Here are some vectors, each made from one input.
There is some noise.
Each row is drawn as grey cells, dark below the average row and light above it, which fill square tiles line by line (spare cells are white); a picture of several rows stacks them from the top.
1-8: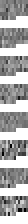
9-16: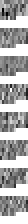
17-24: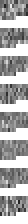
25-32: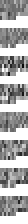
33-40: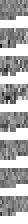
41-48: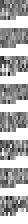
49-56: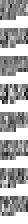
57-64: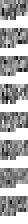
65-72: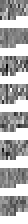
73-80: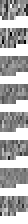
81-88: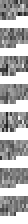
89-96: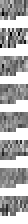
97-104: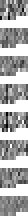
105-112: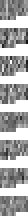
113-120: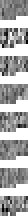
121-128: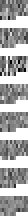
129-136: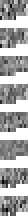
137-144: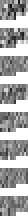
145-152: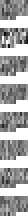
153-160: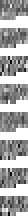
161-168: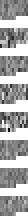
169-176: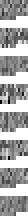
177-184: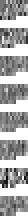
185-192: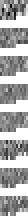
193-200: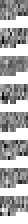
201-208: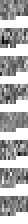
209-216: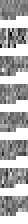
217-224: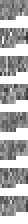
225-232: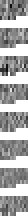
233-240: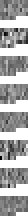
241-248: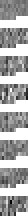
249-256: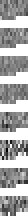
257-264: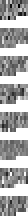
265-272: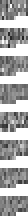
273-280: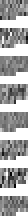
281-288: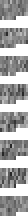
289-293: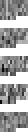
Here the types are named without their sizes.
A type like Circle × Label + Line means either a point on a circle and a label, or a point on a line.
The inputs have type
Bool × Bool × Bool × Bool + Line.
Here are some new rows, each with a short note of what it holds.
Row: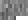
four true/false values
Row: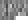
a point on a line
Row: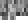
four true/false values
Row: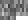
four true/false values
